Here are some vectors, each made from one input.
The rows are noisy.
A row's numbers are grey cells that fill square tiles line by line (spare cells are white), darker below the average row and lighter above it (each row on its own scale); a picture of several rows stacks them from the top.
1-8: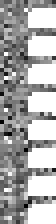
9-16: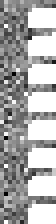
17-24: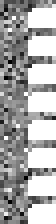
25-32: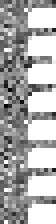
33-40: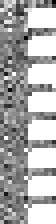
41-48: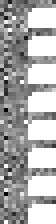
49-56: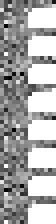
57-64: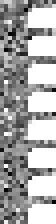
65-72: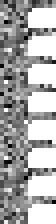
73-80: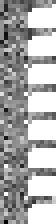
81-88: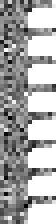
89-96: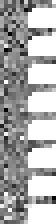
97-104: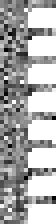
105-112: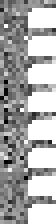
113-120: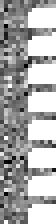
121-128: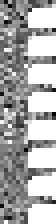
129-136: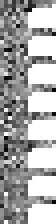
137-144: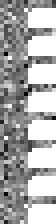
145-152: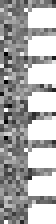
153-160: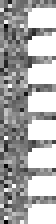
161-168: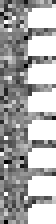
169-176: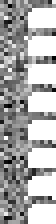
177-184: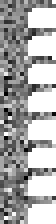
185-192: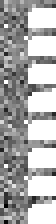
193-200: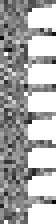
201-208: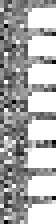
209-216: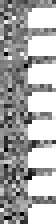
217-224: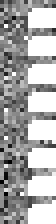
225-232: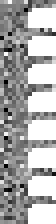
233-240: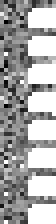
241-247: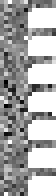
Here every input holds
a point on a 7-point line, together with either a fixed value, or three true/false values.
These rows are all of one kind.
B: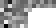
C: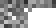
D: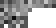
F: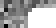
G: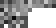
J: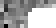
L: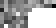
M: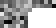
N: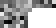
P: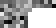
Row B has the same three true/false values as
F, M, N and P.
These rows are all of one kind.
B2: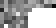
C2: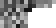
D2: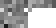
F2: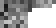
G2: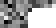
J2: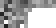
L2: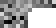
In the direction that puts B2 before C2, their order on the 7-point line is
B2, L2, G2, C2, F2, J2, D2.
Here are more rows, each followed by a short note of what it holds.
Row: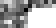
a point on a 7-point line
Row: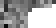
a point on a 7-point line and three true/false values
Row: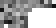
a point on a 7-point line and three true/false values
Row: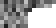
a point on a 7-point line and three true/false values
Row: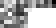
a point on a 7-point line
